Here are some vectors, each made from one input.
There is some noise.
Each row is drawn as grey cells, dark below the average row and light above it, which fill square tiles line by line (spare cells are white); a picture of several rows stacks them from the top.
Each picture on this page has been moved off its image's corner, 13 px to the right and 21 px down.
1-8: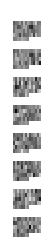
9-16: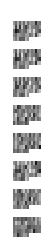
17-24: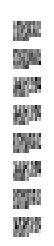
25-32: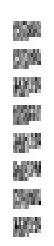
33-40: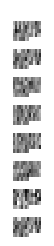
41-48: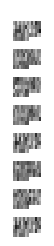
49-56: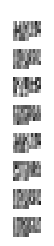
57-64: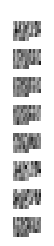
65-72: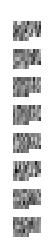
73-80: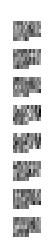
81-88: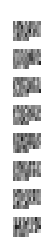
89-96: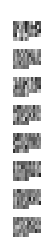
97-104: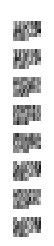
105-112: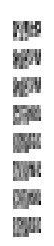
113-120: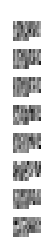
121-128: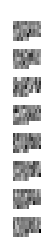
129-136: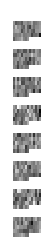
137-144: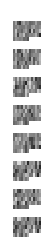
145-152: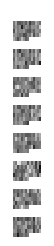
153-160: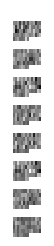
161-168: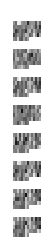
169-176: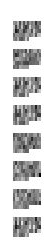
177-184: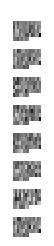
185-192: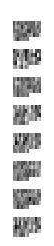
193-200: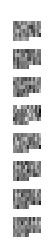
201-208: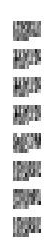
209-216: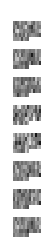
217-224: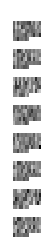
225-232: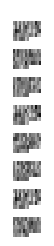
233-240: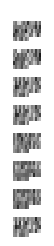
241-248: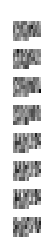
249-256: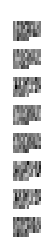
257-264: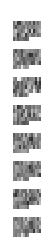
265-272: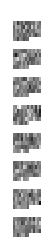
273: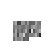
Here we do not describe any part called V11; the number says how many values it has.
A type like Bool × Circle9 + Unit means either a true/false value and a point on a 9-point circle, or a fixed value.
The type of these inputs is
Label7 × (Line6 + V11) + List2(Line5).
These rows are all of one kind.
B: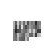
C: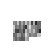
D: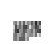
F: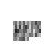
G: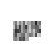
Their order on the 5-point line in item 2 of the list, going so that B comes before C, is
B, G, F, C, D.
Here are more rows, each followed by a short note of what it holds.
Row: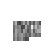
one of 7 labels and a point on a 6-point line
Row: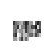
the empty list
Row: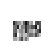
the empty list
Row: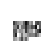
the empty list
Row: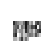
the empty list
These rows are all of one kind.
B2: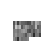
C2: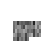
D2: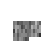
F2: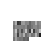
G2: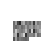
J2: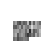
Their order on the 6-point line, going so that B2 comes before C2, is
B2, C2, D2, J2, G2, F2.
